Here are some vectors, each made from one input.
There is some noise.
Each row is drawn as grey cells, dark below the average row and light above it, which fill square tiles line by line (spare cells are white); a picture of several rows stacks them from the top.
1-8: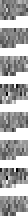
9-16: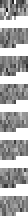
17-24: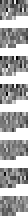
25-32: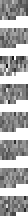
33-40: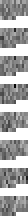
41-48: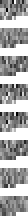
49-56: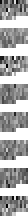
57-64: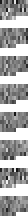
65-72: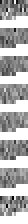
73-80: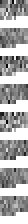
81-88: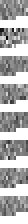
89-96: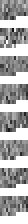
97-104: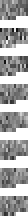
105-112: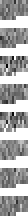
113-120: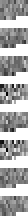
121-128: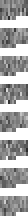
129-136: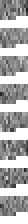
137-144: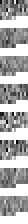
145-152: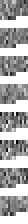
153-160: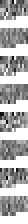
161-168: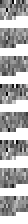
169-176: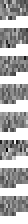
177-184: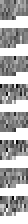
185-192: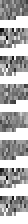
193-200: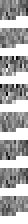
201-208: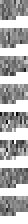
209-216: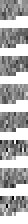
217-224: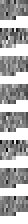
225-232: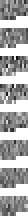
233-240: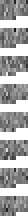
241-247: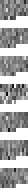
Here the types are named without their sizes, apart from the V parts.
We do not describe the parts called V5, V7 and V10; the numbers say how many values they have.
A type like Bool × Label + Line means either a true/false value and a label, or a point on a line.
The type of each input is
Bool × Circle + Label × (V5 + V7 × V10) + Unit.
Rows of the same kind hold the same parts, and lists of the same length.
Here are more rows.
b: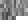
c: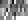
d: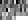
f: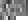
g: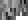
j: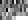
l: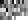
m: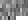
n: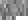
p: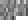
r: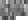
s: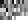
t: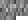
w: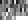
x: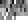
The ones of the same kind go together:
b, n, p, r, t
c, d, j, w, x
f, g, m
l, s

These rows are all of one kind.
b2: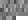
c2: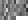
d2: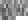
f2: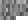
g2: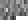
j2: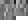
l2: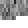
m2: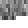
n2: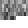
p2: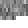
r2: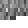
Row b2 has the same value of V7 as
c2, g2, j2 and r2.
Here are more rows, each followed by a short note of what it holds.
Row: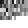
a fixed value
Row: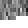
a label and a value of V5
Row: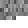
a label, a value of V7 and a value of V10
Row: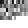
a fixed value
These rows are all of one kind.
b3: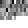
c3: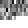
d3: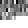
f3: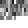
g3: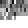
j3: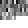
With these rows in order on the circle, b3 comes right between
c3 and g3.
